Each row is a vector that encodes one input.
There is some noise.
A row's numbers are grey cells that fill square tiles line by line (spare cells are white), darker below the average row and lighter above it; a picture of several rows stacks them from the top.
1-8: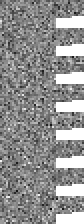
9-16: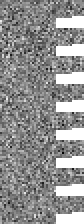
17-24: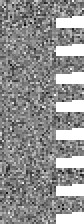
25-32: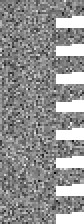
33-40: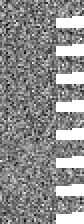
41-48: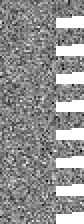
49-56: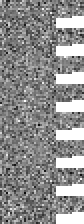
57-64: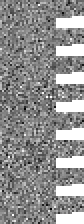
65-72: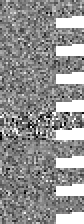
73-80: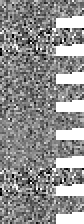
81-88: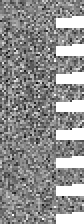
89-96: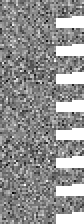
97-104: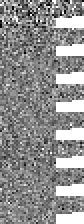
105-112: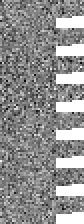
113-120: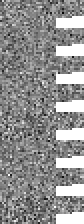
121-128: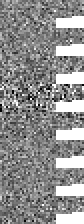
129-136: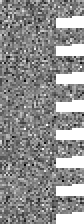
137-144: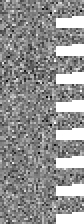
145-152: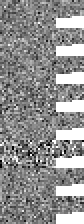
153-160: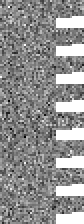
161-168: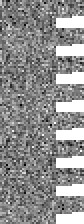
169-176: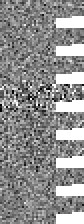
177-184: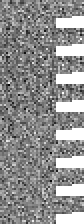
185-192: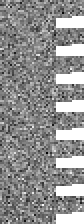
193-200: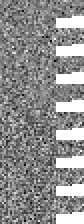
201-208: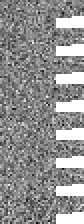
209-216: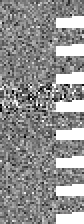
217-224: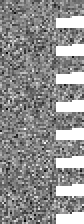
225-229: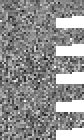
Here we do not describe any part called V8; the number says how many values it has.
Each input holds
a list of up to two items, each either a point on a 7-point line and a value of V8, or a point on a 9-point line.
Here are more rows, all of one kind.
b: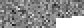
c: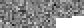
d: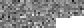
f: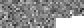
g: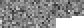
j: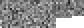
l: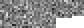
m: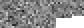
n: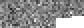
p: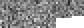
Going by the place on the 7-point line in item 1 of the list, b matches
j, n and p.
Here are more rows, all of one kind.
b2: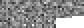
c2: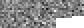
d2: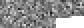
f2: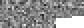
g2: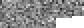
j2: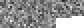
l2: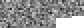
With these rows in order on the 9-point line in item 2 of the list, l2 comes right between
f2 and j2.
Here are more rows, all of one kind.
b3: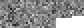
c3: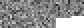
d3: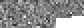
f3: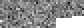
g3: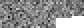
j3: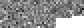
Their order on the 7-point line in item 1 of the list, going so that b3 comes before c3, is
b3, j3, g3, f3, d3, c3.
